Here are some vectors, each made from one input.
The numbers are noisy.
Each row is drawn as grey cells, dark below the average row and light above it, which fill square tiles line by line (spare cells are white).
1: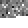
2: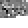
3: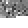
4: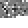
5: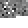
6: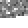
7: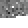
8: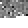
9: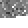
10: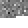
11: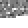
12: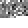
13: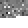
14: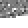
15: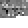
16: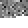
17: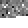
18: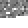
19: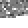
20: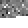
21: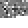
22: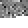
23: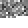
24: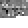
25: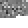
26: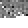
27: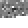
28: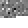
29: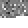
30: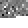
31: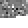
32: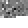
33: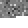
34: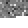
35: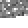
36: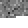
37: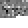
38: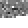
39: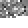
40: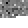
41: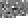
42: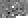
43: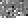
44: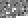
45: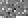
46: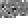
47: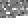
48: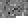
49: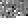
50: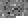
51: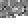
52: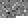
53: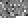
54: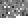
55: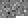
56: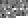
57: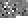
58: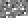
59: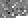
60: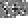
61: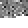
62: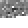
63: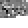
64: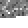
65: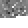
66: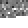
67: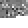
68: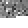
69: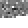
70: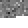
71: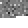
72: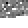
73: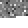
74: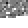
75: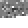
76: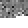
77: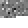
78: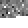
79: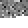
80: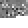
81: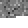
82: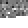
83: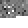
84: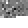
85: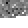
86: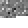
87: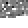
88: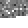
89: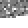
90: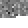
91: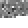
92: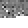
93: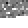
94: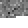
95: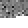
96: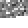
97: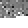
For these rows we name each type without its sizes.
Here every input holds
a point on a circle and a node of a tree, together with either a fixed value, or a node of a tree.
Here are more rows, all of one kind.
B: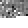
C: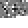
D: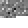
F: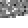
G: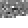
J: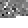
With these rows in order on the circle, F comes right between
B and J.
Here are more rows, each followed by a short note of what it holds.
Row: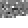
a point on a circle and a node of a tree
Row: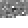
a point on a circle and a node of a tree
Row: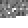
a point on a circle and a node of each of two trees
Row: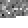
a point on a circle and a node of a tree
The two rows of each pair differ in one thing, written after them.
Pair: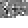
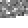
the place on the circle
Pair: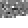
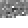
the node of the tree
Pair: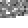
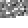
the node of the tree
